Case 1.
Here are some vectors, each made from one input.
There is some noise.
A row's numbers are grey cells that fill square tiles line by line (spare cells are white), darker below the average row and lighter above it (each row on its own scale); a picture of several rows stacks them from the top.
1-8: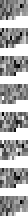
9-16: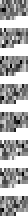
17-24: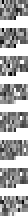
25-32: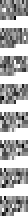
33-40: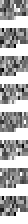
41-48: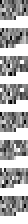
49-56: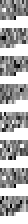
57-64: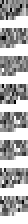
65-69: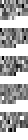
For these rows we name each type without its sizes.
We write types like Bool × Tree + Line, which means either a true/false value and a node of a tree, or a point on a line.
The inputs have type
Bool × Bool × Bool × Bool.
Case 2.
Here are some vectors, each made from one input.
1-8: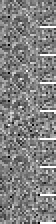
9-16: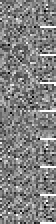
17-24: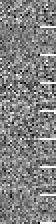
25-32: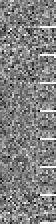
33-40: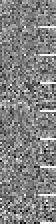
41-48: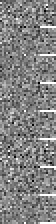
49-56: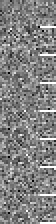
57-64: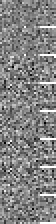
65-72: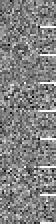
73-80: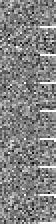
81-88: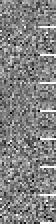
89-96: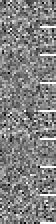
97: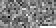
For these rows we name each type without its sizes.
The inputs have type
Circle.
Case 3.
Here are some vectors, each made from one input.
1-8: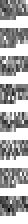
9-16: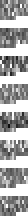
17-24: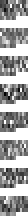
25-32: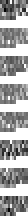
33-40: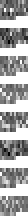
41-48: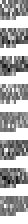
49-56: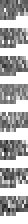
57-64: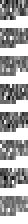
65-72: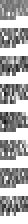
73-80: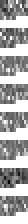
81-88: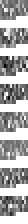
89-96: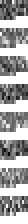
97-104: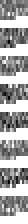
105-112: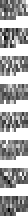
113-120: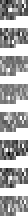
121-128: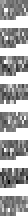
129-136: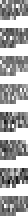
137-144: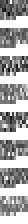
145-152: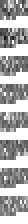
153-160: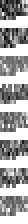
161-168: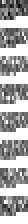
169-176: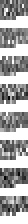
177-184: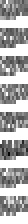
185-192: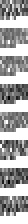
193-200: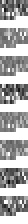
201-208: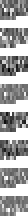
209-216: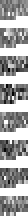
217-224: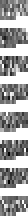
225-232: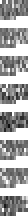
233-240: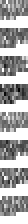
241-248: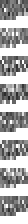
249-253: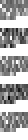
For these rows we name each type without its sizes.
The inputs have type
Label.
